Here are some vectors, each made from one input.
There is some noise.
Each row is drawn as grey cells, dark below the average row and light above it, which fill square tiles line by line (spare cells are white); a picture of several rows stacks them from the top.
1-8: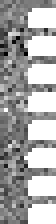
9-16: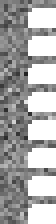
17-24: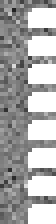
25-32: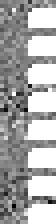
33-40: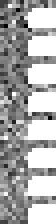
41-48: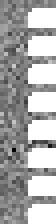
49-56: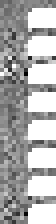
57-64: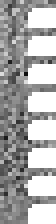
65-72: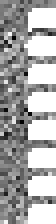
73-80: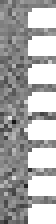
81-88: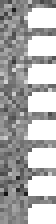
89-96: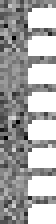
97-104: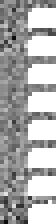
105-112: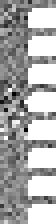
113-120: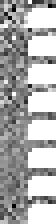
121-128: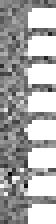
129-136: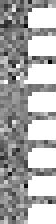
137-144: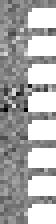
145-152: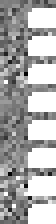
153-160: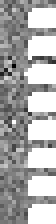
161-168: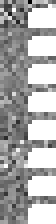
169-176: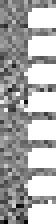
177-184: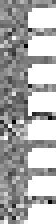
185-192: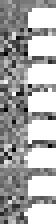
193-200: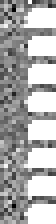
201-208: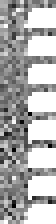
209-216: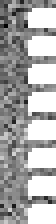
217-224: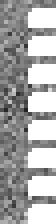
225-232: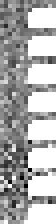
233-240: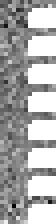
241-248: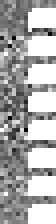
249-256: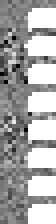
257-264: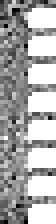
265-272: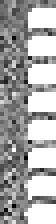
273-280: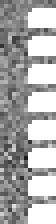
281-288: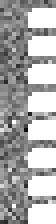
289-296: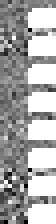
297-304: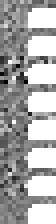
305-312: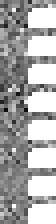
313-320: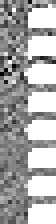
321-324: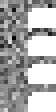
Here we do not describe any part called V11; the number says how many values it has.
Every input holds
either one of 8 labels and three true/false values, or a value of V11.
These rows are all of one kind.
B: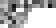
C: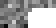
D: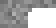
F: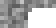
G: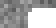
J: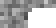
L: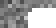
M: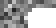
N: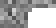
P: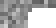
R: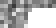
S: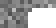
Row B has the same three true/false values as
L, N, R and S.
